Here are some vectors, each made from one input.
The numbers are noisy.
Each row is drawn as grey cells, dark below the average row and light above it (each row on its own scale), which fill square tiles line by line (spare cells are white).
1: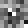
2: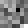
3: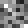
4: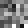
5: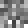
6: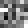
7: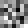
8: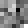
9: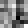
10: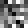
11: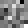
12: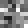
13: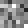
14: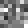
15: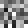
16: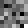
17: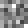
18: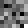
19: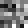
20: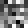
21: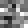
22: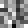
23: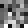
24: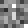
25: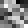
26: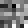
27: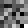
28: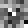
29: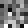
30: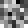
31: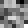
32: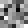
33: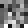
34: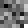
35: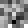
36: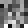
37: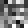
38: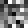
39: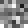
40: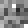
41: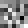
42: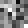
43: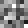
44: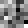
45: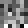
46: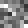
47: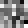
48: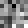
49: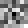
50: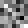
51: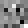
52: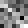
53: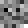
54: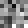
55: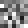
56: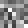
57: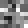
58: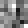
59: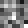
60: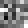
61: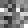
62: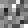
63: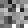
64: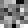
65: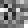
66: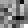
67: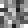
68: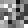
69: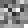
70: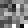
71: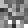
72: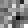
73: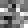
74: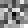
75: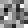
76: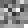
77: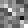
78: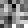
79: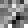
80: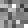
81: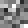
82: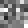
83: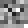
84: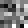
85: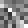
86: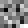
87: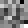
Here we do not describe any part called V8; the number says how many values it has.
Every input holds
either one of 9 labels and a node of a 9-node tree, or a value of V8.
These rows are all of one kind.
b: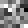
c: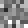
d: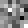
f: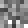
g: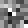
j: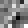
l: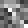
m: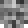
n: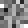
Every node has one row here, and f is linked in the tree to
c and m.
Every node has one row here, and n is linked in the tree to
c.
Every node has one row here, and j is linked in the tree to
l and m.
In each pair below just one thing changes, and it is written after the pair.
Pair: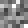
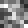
the node of the tree
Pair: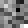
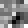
the label
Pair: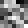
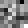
the label
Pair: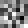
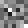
the label
